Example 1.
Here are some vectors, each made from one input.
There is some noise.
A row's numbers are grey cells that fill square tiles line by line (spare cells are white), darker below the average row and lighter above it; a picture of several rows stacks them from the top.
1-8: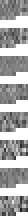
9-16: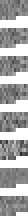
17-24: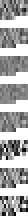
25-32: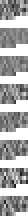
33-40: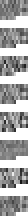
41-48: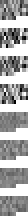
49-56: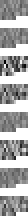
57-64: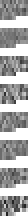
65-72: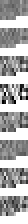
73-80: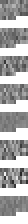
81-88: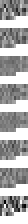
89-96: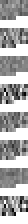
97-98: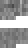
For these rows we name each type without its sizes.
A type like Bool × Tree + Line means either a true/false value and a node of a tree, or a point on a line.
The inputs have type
Bool × Tree.
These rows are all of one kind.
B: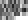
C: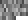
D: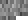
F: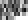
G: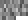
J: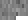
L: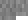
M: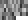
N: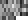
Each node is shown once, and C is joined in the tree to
D.
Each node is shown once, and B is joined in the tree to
L.
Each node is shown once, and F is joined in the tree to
D, M and N.
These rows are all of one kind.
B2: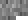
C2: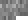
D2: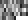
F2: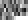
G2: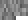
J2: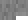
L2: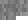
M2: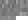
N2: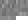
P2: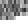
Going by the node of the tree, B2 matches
G2, J2 and L2.
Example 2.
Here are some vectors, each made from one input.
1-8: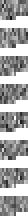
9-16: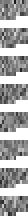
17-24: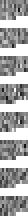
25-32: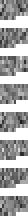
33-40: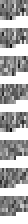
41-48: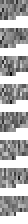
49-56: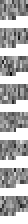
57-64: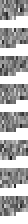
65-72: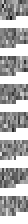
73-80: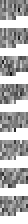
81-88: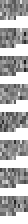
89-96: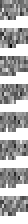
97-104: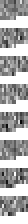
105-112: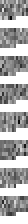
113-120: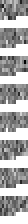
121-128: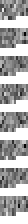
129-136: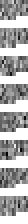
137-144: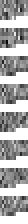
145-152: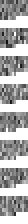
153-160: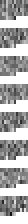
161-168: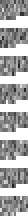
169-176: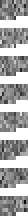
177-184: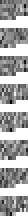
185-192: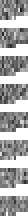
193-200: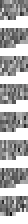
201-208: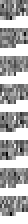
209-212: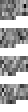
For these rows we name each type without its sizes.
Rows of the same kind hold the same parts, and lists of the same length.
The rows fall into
2 kinds.
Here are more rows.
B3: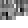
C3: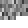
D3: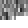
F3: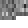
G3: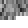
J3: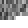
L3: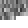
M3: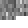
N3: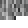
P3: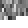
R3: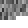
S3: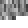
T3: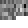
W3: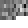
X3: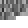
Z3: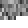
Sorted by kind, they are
B3, D3, G3, J3, L3, R3, X3
C3, F3, M3, N3, P3, S3, T3, W3, Z3

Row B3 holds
a point on a line.
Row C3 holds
a point on a line and three true/false values.
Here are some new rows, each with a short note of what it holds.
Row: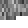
a point on a line and three true/false values
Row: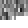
a point on a line
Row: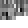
a point on a line
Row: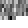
a point on a line and three true/false values
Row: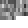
a point on a line and three true/false values
